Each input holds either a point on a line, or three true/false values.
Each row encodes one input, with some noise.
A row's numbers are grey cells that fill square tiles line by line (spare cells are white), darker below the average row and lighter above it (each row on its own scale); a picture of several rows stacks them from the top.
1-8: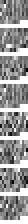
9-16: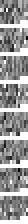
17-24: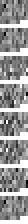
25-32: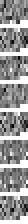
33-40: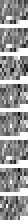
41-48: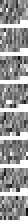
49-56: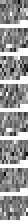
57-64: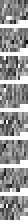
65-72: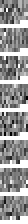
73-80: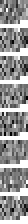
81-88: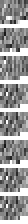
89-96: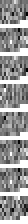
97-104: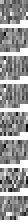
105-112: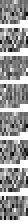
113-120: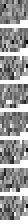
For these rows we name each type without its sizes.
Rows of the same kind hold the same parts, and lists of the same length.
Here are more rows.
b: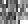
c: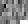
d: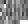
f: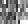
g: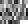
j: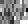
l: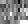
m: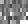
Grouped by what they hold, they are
b, f, g, j
c, d, l, m

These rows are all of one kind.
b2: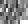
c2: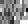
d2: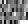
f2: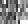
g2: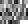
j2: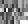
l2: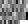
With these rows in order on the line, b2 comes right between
f2 and j2.
